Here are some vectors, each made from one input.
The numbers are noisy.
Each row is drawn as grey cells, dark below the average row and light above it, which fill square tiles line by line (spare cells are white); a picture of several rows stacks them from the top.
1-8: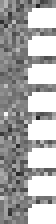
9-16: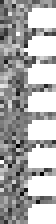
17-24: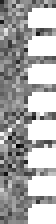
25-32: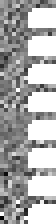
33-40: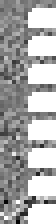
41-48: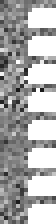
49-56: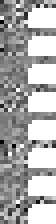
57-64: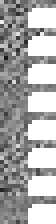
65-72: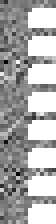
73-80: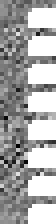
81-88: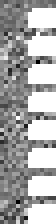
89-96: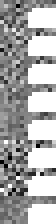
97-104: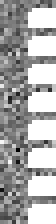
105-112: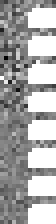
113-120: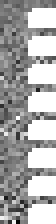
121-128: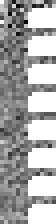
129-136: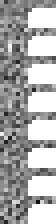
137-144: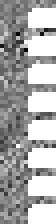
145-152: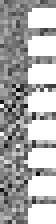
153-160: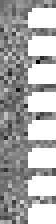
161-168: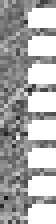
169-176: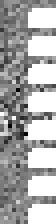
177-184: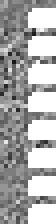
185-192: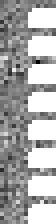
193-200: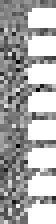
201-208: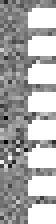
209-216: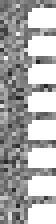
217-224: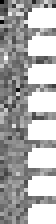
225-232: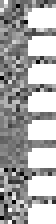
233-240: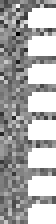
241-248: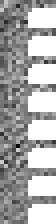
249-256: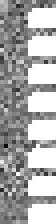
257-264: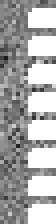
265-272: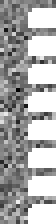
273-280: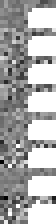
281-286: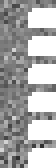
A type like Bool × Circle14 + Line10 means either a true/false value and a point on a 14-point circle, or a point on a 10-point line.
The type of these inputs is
(Bool × Bool × Bool × Bool + Unit) × Circle6 × Tree10 + Line11.
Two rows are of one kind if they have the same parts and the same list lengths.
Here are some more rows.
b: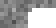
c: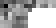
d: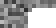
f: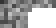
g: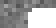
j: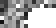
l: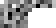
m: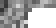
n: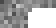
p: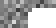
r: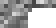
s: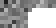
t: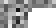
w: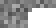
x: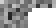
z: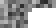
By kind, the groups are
b, d, f, g, j, l, p, w, z
c, r, t
m, n, s, x

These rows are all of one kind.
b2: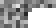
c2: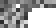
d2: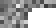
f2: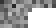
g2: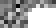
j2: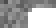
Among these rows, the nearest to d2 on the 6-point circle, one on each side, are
b2 and f2.
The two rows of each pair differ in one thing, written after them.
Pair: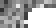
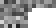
the place on the 6-point circle
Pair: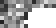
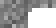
one of the four true/false values
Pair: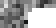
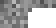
one of the four true/false values
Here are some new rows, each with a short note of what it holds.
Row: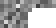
a point on a 6-point circle and a node of a 10-node tree
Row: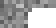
a point on a 6-point circle and a node of a 10-node tree
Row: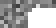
a point on a 6-point circle, a node of a 10-node tree and four true/false values
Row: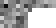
a point on an 11-point line
